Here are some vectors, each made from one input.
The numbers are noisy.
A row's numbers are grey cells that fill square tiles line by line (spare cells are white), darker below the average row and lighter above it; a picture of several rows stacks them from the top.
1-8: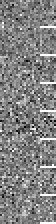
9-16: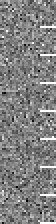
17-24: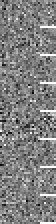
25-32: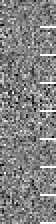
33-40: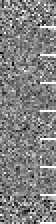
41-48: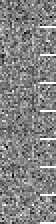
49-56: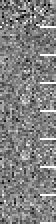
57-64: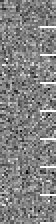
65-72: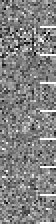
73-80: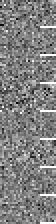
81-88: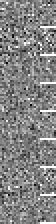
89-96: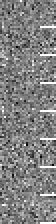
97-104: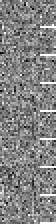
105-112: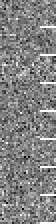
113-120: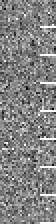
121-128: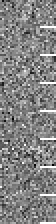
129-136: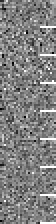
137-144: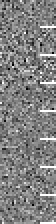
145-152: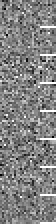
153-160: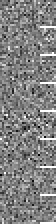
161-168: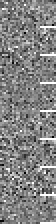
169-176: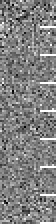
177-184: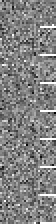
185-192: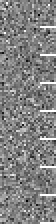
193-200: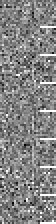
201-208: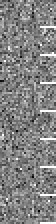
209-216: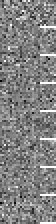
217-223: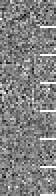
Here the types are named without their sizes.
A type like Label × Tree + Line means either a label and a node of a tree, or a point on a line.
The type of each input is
Circle × (Circle × (Tree + Unit) + Unit).
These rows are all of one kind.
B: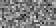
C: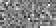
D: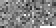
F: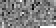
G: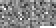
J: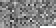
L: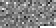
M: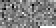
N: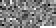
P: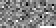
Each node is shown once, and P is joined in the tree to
D and F.
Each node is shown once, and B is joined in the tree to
F.
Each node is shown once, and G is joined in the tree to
F and N.
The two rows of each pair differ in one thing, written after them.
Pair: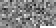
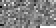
the place on one of the two circles
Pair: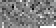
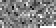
the node of the tree
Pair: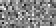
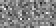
the place on one of the two circles
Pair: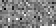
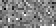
the node of the tree
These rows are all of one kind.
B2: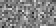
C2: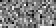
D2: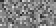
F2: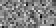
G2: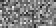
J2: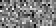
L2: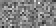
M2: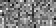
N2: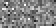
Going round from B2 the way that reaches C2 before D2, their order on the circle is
B2, J2, M2, N2, F2, C2, D2, G2, L2.
